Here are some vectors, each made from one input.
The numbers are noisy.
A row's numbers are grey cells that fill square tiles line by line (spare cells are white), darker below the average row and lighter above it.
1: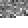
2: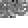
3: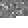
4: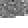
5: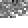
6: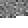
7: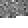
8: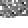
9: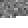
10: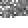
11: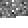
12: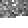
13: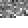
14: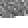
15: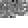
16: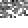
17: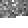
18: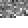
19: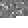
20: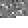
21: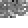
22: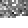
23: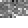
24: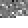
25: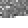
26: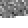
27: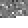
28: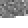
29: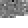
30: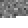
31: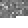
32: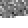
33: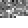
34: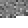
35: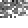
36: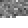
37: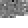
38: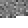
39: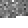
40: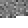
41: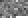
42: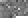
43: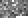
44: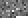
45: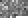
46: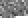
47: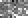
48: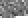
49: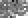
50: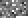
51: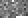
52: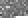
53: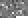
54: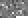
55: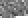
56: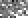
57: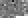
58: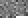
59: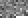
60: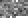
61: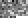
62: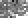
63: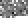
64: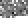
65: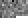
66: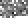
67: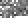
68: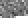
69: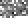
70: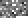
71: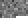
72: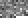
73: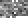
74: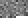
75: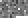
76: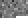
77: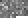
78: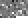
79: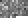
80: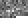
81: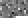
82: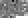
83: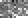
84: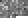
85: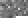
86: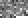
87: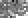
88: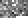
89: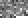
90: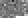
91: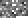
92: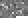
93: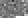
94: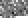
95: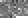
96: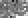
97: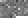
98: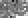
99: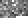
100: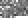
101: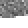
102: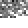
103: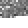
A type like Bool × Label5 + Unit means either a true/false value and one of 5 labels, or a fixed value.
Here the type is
Bool × Bool × Bool.
